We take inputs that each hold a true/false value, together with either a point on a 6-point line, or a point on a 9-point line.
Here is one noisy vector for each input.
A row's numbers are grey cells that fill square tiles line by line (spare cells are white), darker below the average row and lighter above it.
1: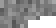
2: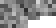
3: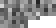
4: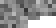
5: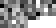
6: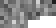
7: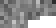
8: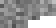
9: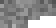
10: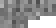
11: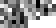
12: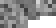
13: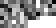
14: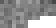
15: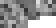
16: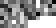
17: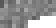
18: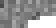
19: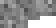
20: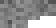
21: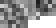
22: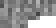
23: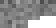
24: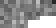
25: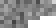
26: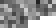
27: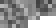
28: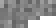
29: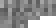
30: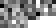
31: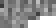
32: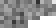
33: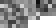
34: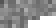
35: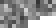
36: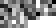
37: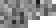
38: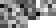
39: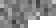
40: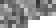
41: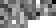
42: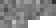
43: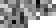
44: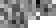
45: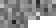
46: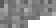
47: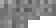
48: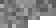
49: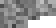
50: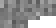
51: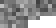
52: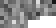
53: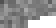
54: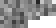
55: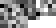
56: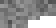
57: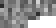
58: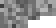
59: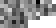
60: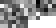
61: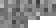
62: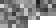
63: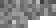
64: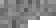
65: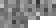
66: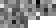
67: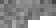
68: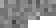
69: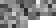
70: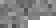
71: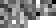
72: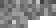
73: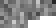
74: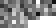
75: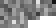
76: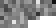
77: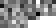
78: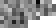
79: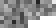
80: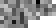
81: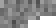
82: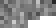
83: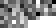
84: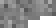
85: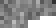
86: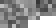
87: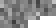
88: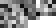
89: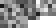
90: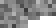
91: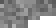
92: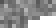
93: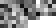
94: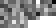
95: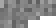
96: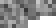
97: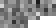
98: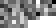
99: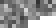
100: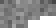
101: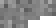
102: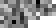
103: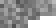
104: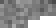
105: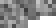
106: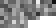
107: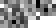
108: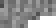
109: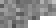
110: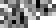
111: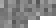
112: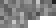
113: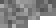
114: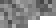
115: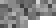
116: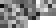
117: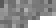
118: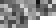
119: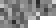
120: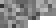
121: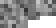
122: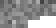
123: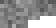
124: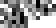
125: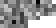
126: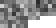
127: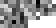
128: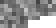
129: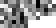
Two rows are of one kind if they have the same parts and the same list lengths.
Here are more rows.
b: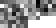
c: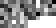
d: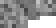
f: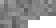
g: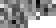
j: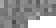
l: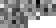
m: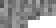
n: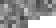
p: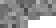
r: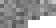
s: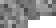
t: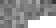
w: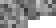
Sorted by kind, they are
b, c, d, f, g, j, l, p, s, t, w
m, n, r

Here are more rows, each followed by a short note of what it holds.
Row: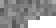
a point on a 9-point line and a true/false value
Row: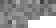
a point on a 9-point line and a true/false value
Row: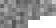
a point on a 6-point line and a true/false value
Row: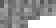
a point on a 6-point line and a true/false value
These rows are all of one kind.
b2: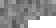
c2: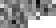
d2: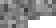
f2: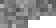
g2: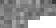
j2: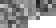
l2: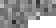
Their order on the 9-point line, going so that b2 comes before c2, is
d2, f2, g2, l2, j2, b2, c2.
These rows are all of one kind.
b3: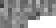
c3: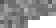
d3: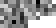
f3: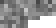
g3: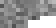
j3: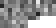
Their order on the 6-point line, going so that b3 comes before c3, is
d3, j3, b3, f3, g3, c3.
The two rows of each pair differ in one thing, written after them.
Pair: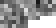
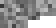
the true/false value
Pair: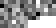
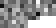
the place on the 6-point line
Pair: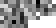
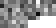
the true/false value
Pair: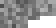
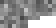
the true/false value
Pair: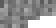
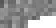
the place on the 6-point line
